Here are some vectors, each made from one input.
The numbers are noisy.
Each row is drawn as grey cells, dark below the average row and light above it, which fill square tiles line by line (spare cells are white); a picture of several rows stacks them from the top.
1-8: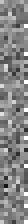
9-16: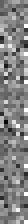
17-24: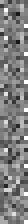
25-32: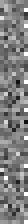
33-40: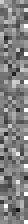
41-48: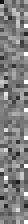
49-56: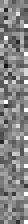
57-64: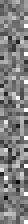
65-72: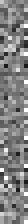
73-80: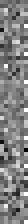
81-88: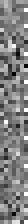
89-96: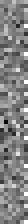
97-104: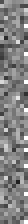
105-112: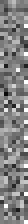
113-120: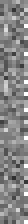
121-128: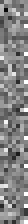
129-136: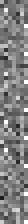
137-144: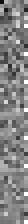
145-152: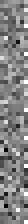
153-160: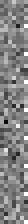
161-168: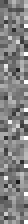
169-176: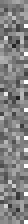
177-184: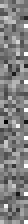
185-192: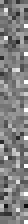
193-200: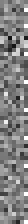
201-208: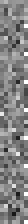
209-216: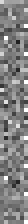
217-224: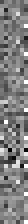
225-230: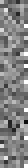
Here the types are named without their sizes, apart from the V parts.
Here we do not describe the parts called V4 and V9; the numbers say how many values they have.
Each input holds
a point on a circle, a value of V4 and a value of V9, together with a list of points on a line.
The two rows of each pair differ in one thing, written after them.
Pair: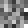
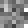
the place on the line in item 1 of the list
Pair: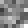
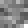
the value of V4
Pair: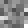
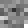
the value of V4
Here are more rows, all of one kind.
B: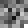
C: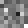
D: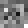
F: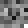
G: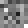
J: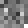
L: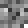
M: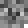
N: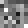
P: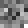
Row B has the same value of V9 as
D, G, N and P.
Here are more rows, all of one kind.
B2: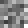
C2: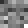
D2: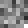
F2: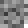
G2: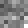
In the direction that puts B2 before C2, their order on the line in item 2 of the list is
B2, F2, G2, C2, D2.
